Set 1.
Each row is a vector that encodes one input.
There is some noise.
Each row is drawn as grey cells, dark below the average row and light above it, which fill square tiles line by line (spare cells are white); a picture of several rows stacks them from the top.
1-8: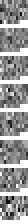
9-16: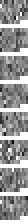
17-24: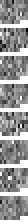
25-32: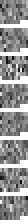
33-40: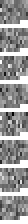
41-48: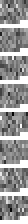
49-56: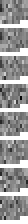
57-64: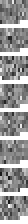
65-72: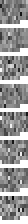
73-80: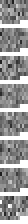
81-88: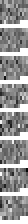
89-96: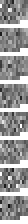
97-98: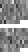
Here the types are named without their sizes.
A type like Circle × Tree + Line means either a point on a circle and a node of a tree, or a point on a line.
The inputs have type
Bool × Bool × Bool + Tree + Unit.
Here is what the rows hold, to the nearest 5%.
About 5% of them hold a fixed value. About 35% of them hold a node of a tree. The rest hold three true/false values.
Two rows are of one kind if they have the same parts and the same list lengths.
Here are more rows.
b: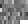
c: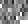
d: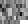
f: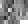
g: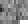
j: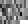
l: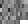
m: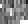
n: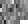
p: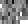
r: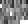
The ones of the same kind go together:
b, d, g, j, l, n
c, f, p
m, r

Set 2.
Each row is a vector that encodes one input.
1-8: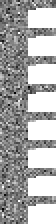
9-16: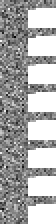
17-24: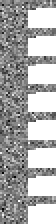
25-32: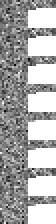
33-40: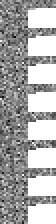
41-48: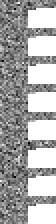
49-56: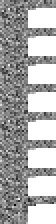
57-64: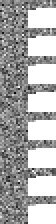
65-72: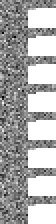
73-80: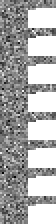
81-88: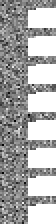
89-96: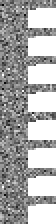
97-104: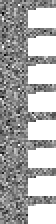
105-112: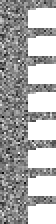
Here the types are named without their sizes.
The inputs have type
Bool × Bool × Bool + Tree.
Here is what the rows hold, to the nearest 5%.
About 50% of them hold a node of a tree. The rest hold three true/false values.
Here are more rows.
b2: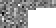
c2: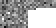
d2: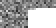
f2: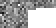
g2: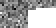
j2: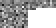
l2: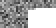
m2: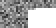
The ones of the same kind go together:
b2, c2, d2, f2, l2, m2
g2, j2

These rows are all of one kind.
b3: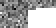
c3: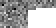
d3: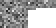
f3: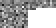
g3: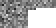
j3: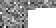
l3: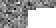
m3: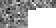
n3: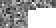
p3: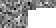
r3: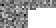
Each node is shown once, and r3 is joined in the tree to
f3 and g3.
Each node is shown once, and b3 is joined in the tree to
c3.
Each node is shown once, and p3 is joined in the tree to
l3.
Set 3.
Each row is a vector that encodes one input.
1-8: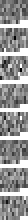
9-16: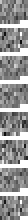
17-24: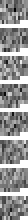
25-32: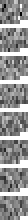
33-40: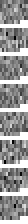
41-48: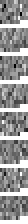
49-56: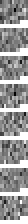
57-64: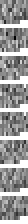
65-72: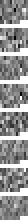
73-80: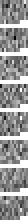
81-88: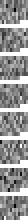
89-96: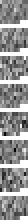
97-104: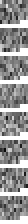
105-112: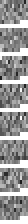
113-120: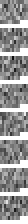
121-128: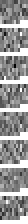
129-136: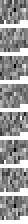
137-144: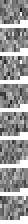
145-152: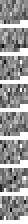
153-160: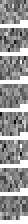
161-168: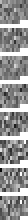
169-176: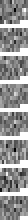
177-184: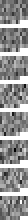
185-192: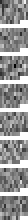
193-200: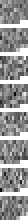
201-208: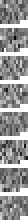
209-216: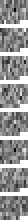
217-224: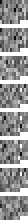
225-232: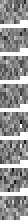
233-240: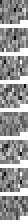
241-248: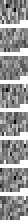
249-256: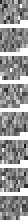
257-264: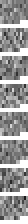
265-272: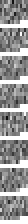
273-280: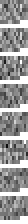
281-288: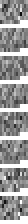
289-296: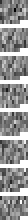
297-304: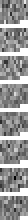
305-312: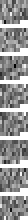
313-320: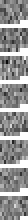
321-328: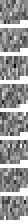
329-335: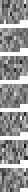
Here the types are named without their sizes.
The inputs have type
Bool × Bool × Bool + Tree + Unit.
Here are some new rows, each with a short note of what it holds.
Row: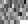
three true/false values
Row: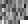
a fixed value
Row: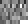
three true/false values
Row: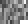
three true/false values
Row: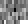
three true/false values
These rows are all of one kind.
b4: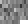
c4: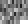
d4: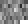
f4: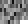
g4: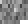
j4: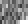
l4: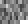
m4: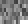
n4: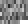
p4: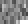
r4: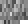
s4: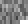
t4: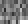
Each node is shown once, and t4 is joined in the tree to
m4.
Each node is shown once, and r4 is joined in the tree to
g4 and n4.
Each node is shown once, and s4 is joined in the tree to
g4, l4, m4 and p4.
